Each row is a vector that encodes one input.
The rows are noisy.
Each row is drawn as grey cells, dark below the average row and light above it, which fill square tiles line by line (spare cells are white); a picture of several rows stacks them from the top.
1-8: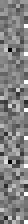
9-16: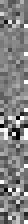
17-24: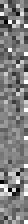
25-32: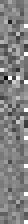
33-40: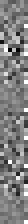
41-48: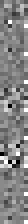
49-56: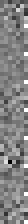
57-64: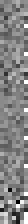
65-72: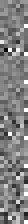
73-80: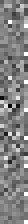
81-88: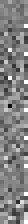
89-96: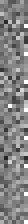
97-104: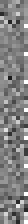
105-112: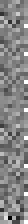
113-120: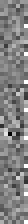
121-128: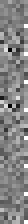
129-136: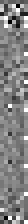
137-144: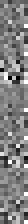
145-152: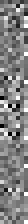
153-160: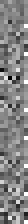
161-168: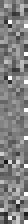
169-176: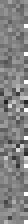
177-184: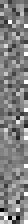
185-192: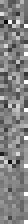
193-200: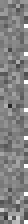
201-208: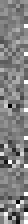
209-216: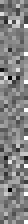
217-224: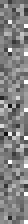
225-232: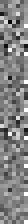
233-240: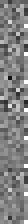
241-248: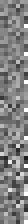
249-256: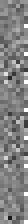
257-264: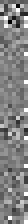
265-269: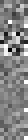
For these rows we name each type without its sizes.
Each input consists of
a point on a line.
